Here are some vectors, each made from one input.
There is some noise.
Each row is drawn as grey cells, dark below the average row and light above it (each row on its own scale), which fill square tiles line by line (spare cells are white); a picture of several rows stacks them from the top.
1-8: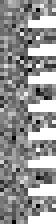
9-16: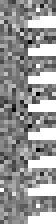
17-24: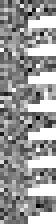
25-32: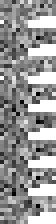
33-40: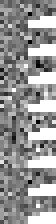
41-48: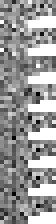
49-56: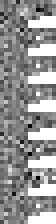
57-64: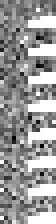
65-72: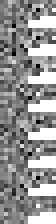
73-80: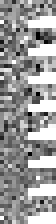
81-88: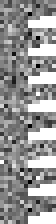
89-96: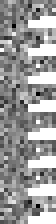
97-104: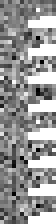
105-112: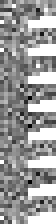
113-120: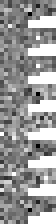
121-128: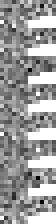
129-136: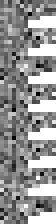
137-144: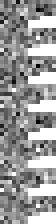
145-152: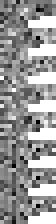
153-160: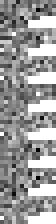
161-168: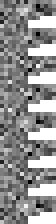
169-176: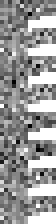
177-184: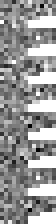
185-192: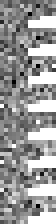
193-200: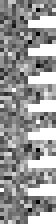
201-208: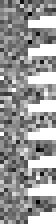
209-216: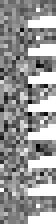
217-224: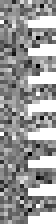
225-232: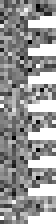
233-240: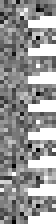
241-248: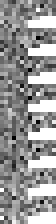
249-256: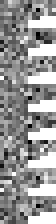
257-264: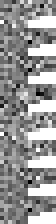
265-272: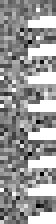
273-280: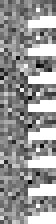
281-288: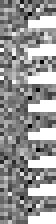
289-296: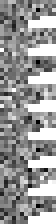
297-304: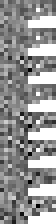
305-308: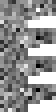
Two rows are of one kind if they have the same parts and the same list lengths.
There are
2 kinds of row.
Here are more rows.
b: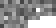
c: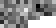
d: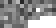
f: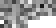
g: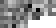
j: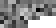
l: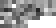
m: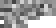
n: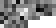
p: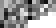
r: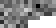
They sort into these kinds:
b, c, d, f, g, j, l, m, n, r
p

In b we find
a point on a 17-point circle.
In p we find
a fixed value.
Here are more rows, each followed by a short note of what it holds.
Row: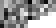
a fixed value
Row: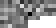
a point on a 17-point circle
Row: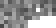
a point on a 17-point circle
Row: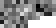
a point on a 17-point circle
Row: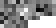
a point on a 17-point circle
